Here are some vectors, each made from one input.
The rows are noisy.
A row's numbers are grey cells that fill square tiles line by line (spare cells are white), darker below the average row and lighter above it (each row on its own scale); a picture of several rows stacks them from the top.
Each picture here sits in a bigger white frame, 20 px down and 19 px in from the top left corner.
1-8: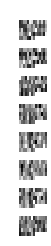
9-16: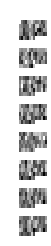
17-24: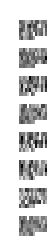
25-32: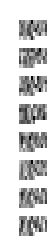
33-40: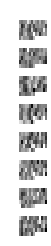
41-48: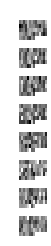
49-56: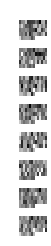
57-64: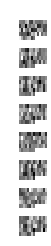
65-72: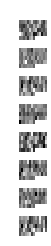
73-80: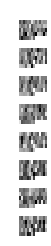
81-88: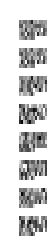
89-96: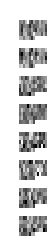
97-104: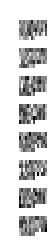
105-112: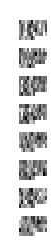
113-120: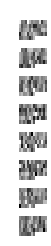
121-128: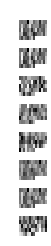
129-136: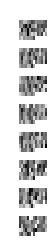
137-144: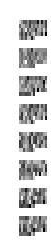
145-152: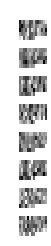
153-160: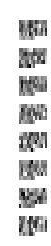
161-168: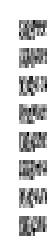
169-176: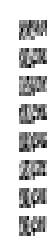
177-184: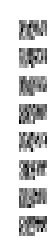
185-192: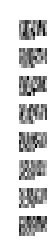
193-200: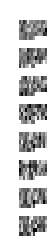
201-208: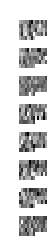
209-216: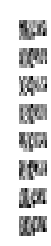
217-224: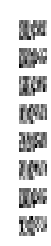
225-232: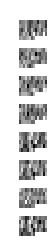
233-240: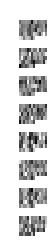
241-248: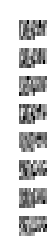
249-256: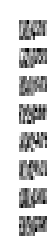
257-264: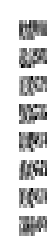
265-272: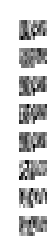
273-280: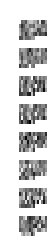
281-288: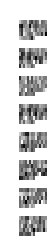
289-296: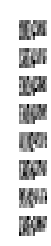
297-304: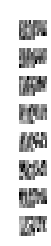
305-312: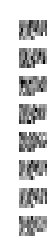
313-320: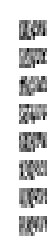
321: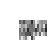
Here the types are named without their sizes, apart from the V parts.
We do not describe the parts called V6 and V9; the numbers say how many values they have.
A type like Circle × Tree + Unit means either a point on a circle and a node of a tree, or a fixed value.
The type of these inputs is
Bool × Circle × V6 × V9.
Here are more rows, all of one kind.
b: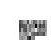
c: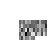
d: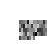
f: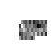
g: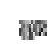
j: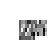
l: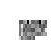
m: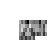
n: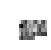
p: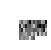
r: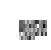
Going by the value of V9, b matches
c, l and r.
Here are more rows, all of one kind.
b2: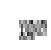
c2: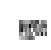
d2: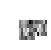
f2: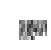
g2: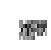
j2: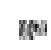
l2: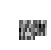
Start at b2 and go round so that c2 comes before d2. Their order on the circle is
b2, g2, j2, l2, c2, d2, f2.
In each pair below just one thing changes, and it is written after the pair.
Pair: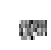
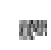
the value of V9
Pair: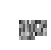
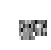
the true/false value
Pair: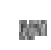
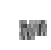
the value of V6
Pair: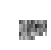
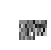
the true/false value
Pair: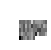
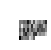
the value of V6
